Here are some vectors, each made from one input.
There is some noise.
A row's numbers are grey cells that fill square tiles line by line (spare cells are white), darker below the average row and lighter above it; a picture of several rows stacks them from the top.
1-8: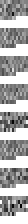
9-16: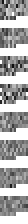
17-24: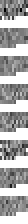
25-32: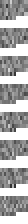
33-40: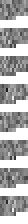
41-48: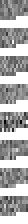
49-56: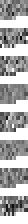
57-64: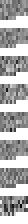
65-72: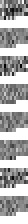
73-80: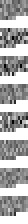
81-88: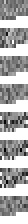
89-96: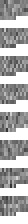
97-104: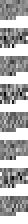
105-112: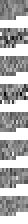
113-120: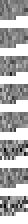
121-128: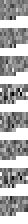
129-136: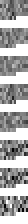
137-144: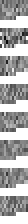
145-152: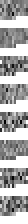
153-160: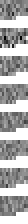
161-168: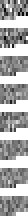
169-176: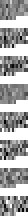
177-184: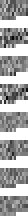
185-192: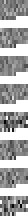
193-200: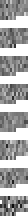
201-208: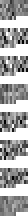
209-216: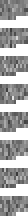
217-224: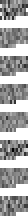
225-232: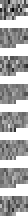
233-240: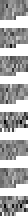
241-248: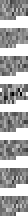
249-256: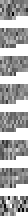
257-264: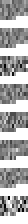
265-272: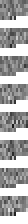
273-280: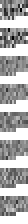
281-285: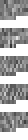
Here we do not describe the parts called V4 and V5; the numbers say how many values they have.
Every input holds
either a fixed value, or a node of a 7-node tree, or three true/false values, or a value of V4 and a value of V5.
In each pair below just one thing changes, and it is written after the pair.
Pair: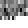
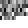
the value of V5
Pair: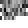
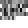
the value of V4
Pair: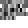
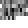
the value of V5
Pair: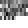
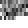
the value of V5
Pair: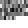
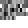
the value of V4
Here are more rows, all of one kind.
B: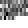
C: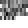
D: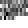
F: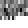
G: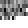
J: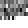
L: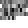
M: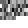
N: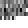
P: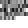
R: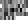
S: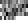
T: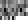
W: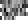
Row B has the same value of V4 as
C, D, S and W.
